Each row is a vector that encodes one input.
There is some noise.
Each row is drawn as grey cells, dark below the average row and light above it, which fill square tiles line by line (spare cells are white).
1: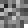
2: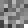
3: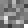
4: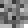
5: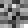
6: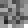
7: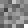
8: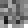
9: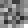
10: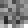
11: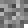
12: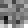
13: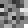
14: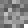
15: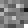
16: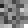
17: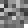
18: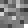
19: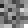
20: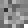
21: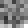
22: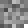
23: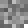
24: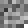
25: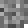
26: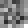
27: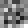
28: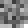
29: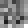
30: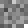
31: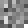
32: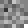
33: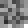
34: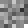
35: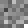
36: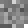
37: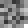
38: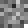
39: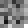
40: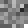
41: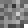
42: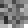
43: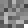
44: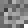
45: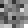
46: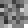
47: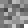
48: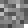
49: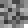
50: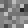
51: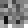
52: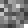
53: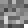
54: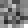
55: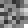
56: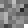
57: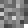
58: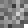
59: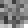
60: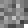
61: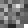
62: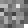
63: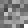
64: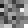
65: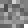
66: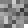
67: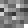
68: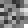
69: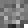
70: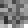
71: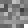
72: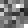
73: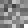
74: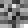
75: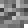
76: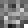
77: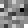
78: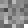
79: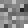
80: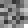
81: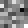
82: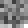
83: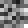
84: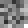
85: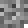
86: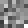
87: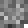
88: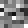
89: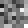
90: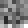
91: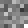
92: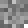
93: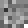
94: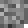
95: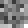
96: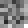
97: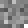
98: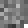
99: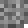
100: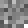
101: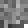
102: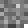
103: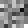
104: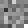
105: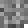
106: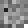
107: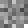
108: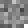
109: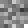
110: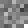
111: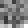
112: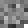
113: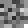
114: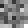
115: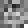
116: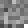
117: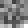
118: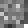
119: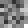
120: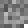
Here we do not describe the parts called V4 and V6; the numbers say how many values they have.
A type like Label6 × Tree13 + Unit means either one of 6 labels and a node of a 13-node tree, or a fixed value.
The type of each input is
Bool × V4 × V6 + Line5.
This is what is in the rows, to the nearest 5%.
About 35% of them hold a point on a 5-point line. The rest hold a true/false value, a value of V4 and a value of V6.
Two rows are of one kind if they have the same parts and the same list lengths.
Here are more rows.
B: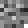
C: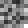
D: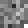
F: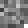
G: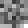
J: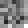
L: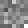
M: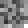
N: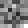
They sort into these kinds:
B, D, F, L
C, G, J, M, N

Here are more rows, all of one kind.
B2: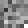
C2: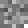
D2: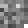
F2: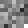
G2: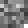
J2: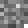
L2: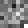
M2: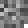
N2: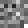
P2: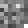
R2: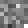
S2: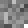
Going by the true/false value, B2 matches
C2, F2 and S2.
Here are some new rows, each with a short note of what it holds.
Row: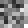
a point on a 5-point line
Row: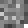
a true/false value, a value of V4 and a value of V6
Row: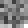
a point on a 5-point line
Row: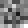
a point on a 5-point line
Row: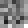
a point on a 5-point line
